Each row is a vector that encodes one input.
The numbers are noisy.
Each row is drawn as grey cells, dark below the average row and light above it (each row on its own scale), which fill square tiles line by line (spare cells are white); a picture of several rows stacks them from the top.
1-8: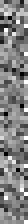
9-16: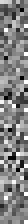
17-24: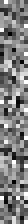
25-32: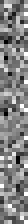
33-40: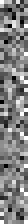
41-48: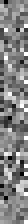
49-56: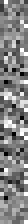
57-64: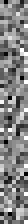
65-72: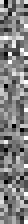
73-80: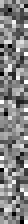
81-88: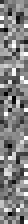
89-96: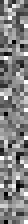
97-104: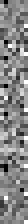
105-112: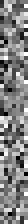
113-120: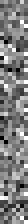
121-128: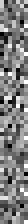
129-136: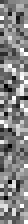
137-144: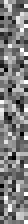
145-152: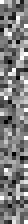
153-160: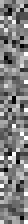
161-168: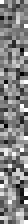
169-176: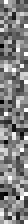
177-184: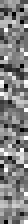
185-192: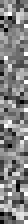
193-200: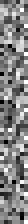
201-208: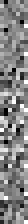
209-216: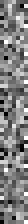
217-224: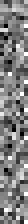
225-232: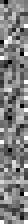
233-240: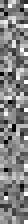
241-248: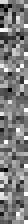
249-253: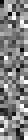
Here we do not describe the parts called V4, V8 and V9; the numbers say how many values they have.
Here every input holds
one of 7 labels, a value of V4, a value of V8 and a value of V9, together with either one of 5 labels, or four true/false values.
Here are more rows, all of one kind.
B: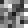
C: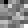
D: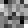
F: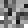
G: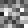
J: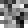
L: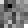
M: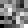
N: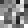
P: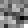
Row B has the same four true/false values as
D, F, L and M.
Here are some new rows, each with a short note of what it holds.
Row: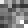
one of 5 labels, one of 7 labels, a value of V4, a value of V8 and a value of V9
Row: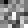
one of 7 labels, four true/false values, a value of V4, a value of V8 and a value of V9
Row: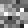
one of 5 labels, one of 7 labels, a value of V4, a value of V8 and a value of V9
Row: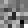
one of 5 labels, one of 7 labels, a value of V4, a value of V8 and a value of V9
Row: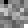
one of 7 labels, four true/false values, a value of V4, a value of V8 and a value of V9
